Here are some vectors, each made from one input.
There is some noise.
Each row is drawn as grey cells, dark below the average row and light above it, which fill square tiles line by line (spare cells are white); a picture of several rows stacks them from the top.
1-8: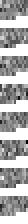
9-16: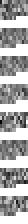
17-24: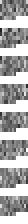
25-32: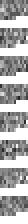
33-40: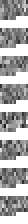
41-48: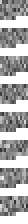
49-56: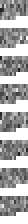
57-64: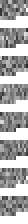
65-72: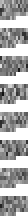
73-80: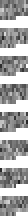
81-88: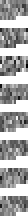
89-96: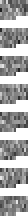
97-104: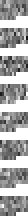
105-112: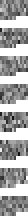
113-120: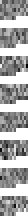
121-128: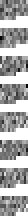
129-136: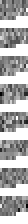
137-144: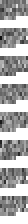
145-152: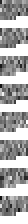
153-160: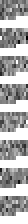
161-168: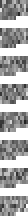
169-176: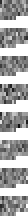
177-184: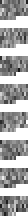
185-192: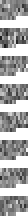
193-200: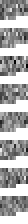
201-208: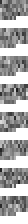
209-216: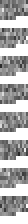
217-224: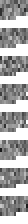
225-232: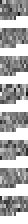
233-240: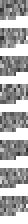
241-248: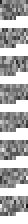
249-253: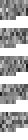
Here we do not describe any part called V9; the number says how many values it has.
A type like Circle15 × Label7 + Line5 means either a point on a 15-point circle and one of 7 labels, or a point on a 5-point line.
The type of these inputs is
Bool × (Line6 + V9) + List2(Line10).
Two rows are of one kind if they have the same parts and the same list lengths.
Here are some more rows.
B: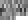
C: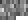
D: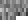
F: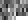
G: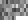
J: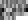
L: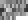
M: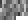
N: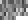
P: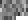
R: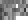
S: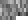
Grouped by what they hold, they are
B, G, J, L, R
C, D, S
F
M, P
N

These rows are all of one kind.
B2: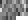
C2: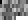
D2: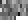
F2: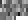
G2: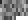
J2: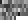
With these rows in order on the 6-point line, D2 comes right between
F2 and J2.
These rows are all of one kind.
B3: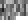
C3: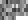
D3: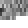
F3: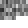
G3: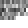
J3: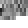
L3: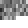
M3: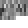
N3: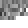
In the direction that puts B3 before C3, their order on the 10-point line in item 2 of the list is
L3, F3, B3, M3, G3, C3, N3, J3, D3.
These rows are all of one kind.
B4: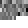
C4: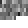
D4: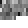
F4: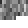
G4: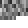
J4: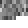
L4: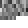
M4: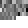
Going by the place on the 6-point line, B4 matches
J4 and M4.
